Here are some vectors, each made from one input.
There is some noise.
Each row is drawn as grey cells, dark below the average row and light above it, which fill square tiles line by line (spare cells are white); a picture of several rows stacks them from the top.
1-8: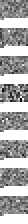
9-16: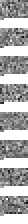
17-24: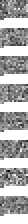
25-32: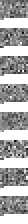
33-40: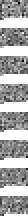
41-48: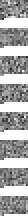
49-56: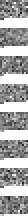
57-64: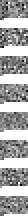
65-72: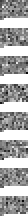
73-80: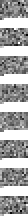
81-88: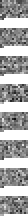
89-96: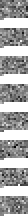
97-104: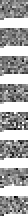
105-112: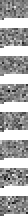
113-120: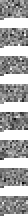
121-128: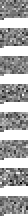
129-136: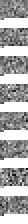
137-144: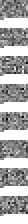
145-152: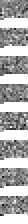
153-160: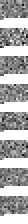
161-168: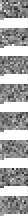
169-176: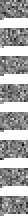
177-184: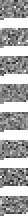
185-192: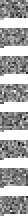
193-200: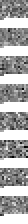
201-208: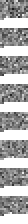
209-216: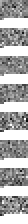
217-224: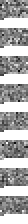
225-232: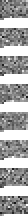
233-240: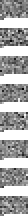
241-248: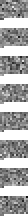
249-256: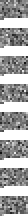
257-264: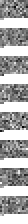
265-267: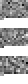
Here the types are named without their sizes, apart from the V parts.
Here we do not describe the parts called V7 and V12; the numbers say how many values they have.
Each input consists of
a value of V7 and a value of V12, together with either a label, or three true/false values.
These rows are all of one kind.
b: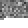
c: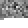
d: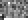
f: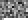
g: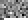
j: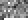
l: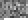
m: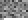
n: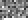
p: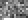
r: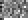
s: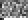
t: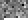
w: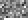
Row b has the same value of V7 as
d, p, r and s.
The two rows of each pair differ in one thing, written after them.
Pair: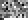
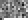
the label
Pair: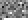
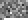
the label
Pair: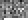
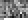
the label
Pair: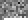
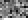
the label
